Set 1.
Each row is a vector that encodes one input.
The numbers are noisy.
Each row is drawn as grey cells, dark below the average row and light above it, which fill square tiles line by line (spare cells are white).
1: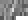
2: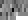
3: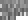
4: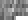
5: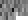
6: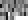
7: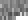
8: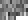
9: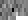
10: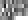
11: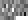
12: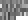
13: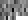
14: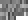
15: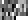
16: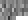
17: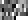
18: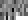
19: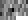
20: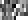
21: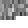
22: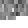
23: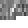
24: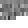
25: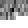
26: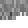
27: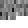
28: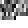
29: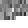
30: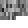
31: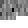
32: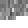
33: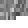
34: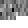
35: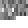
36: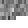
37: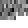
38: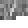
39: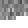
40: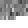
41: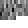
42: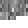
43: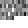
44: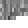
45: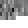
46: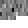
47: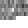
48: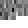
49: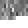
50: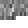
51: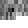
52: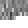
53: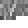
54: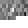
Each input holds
a list of up to two points on a 5-point line.
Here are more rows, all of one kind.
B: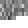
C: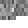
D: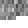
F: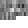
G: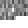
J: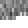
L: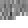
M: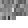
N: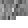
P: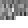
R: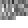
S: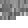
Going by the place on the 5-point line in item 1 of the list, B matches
J, L and S.
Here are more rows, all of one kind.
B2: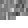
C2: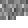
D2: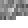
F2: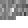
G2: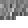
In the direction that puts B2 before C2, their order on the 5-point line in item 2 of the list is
B2, D2, F2, C2, G2.
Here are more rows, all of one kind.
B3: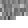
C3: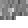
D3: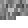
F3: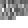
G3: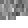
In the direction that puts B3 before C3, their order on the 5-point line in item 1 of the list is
B3, F3, G3, D3, C3.
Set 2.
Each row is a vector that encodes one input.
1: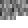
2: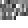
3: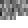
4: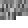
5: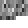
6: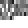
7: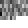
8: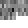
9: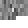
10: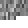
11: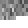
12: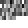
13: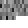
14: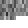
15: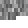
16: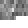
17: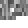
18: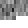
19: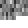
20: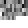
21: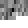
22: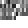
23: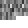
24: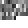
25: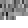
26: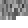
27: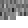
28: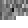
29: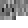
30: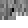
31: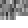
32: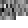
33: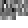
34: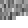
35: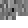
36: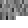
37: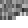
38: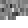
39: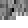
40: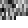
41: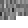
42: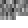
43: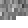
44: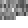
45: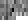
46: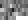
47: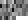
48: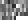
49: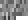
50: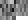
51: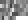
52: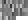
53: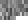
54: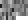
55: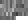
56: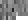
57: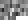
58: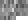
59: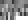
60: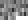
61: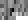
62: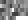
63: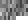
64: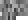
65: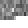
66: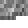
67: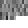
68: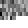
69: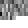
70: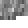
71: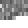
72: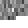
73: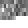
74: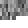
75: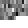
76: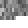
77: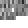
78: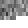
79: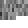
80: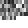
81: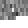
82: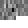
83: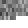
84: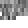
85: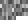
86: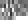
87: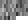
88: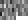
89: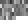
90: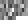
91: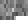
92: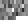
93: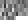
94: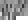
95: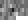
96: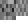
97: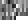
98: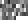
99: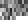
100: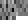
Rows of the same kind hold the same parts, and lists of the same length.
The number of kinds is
3.
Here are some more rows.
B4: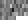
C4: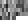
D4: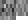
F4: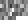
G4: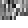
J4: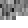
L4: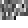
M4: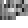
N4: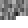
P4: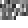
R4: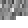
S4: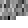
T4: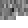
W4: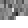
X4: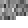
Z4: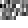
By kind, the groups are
B4, D4, J4, T4
C4, F4, M4, N4, R4, S4, W4, X4
G4, L4, P4, Z4

